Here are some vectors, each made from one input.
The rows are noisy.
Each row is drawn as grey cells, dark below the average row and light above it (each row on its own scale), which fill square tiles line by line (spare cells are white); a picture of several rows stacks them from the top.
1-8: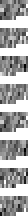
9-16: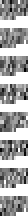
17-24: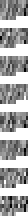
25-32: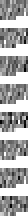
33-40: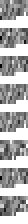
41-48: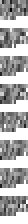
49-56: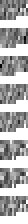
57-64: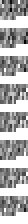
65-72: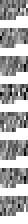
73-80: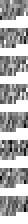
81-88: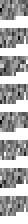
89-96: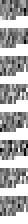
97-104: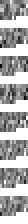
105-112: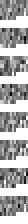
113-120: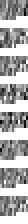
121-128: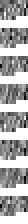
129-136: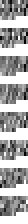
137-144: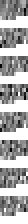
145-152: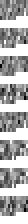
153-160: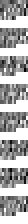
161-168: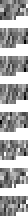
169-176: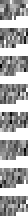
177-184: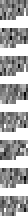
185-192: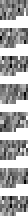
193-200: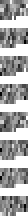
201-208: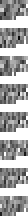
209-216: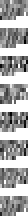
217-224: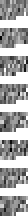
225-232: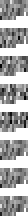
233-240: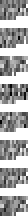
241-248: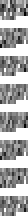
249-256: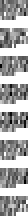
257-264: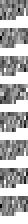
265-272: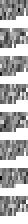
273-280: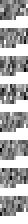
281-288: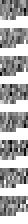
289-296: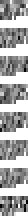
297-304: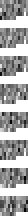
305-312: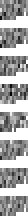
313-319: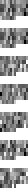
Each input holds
either a point on a 17-point line, or three true/false values.
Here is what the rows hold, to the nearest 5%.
About 50% of them hold a point on a 17-point line. The rest hold three true/false values.
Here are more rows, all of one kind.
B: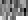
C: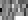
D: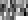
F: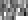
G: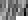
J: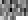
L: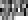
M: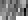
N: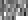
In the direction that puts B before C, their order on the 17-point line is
N, F, D, G, M, B, J, L, C.
